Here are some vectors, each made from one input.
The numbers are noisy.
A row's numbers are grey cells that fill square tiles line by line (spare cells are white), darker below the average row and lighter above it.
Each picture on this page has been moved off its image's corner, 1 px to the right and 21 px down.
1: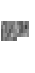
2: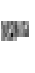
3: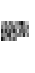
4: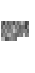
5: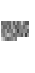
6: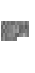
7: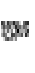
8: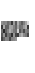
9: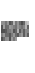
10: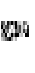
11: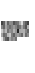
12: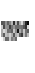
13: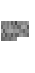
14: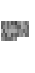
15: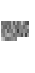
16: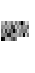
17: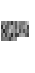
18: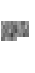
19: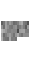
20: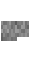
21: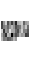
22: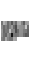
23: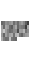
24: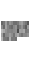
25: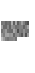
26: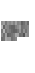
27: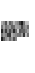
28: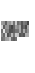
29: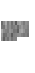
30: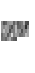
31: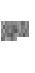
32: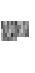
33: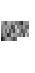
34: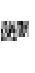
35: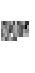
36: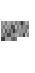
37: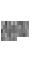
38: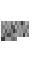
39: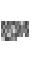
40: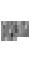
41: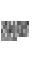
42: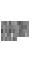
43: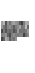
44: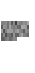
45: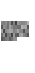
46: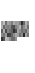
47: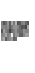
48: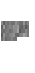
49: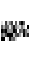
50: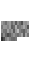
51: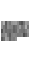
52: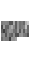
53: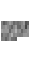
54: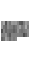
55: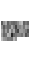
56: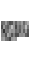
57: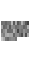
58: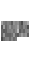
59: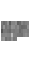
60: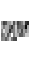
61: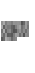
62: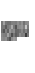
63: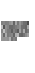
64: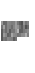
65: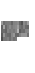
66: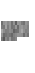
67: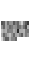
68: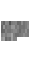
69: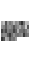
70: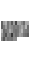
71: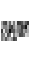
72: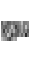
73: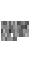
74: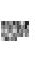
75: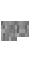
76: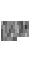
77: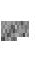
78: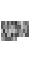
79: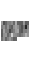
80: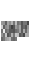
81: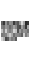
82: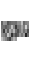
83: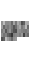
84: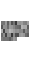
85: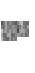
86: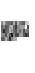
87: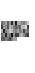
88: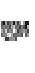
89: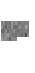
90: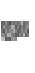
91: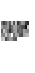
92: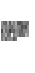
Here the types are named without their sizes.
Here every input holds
a point on a circle.
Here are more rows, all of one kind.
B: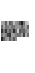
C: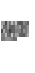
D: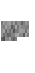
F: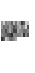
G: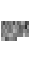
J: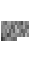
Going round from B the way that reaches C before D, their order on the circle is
B, C, F, D, J, G.
